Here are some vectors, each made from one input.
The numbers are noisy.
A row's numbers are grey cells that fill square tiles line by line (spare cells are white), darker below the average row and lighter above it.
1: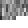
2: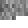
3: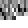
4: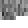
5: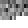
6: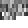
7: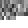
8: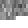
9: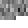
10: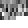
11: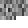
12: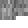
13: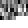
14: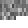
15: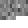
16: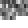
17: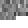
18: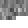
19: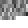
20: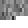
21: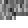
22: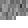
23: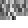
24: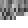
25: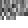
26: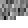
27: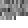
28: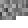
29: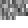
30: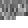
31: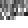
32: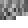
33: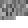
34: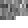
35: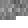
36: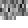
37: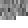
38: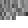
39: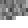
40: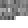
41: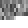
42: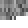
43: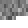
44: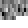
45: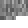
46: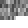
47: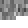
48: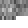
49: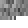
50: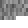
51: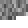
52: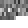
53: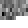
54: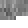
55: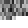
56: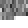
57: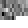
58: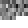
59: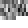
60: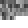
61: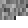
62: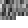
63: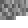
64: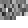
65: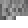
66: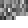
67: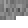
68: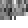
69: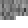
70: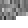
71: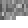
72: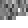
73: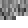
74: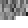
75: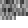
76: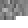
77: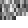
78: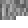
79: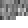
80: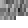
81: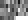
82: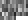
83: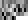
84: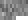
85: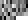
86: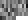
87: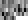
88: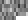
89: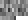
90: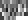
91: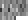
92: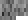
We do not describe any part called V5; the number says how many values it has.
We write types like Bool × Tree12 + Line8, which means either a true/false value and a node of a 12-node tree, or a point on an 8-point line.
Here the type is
List2(Bool × V5).
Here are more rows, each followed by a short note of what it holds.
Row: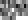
the empty list
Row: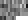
a list of two items
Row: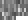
a list of one item
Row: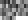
the empty list
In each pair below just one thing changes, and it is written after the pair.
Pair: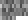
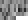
the true/false value in item 2 of the list
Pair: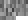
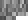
the true/false value in item 1 of the list
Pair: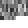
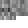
the true/false value in item 2 of the list
